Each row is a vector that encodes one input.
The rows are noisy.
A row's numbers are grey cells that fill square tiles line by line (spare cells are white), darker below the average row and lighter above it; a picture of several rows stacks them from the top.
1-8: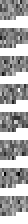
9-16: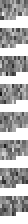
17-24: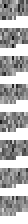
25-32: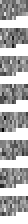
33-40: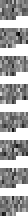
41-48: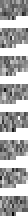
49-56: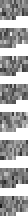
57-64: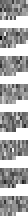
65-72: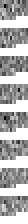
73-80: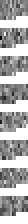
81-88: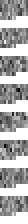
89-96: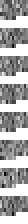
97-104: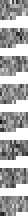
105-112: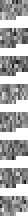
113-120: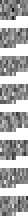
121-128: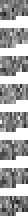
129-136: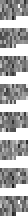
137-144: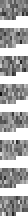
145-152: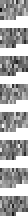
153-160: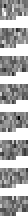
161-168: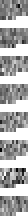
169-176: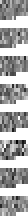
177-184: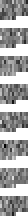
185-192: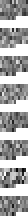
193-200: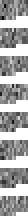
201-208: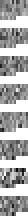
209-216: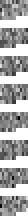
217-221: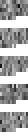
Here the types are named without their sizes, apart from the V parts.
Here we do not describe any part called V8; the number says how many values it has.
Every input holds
a list of items, each a true/false value and a value of V8.
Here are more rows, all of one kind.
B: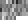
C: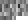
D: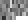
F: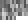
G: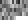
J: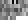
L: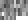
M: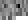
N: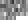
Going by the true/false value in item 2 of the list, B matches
J and N.
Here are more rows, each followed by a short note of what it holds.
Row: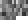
a list of one item
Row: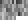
a list of two items
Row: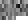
a list of two items
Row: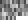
a list of two items
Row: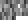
a list of one item
